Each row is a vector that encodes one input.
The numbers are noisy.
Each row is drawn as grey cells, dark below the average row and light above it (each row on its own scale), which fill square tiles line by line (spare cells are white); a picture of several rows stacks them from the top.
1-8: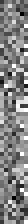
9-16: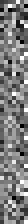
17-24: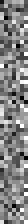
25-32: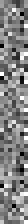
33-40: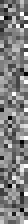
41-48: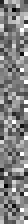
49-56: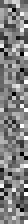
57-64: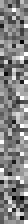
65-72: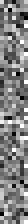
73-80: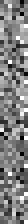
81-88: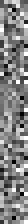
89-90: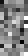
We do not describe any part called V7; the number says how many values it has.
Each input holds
a true/false value, together with either a point on a 5-point line, or a value of V7.
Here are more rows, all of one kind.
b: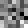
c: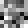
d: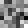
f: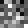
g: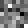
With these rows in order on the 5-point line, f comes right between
c and g.
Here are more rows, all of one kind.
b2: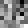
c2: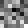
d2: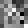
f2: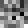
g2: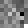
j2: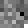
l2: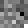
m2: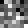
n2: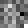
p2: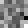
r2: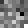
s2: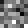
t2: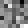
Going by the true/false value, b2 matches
c2, f2, p2 and t2.
